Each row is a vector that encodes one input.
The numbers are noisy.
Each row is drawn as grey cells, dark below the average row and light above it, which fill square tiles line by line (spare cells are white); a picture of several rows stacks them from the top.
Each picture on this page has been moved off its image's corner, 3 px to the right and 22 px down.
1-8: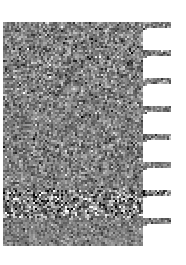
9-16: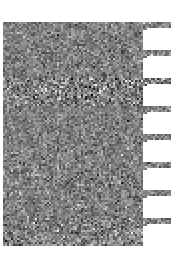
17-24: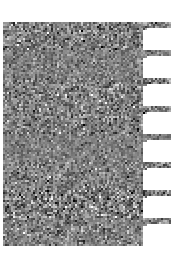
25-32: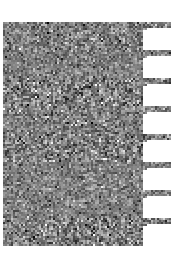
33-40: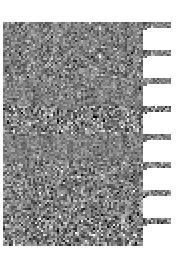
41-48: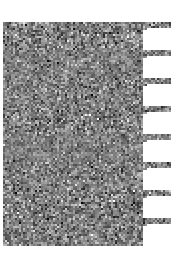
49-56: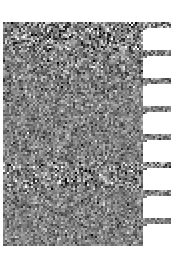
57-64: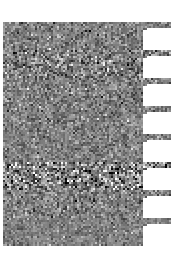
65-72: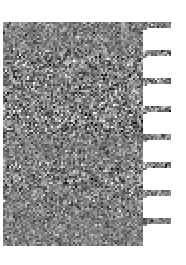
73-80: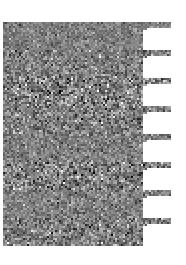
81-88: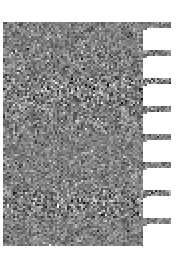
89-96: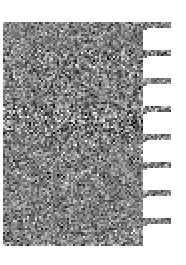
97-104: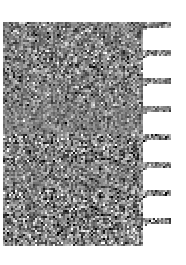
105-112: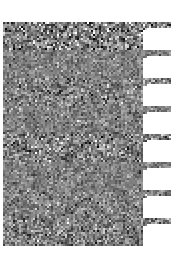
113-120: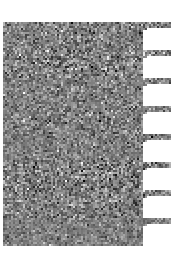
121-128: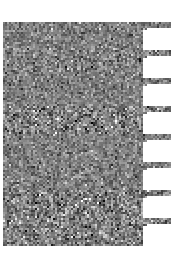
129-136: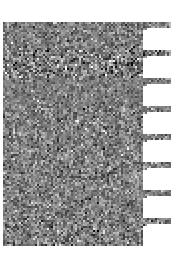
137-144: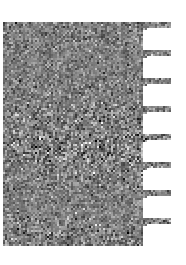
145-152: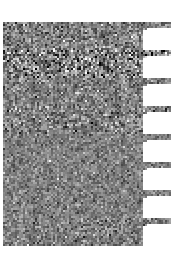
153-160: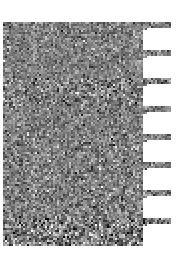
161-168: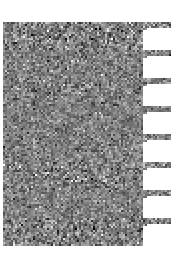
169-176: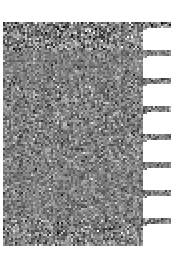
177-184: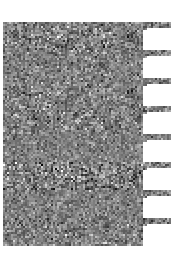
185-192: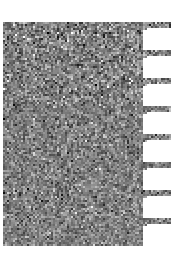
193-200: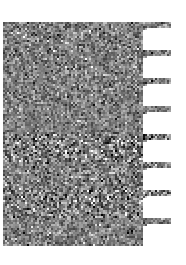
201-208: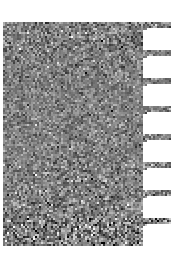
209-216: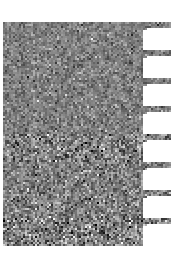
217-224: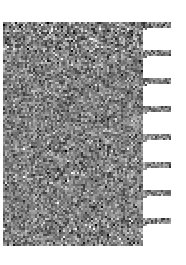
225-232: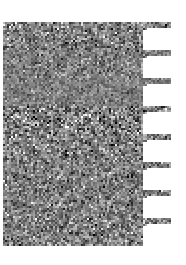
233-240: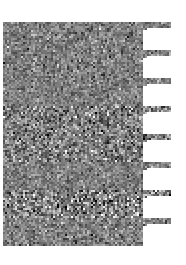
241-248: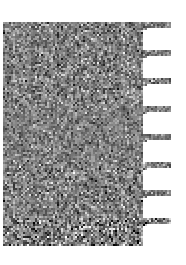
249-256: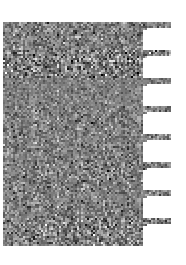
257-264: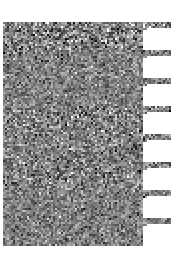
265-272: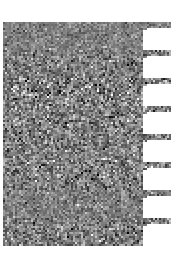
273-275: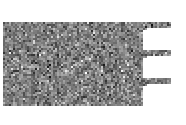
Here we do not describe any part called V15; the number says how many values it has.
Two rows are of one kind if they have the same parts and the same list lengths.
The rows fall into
2 kinds.
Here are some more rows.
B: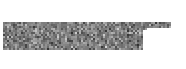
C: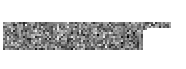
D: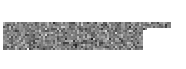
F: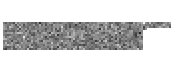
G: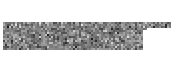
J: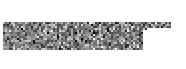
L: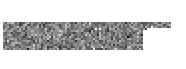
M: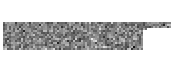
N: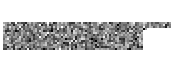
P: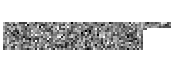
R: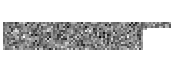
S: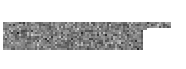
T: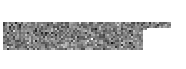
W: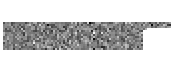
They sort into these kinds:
B, C, L, M, P, S, T, W
D, F, G, J, N, R

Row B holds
a node of a 14-node tree and a value of V15.
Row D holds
a node of a 13-node tree.
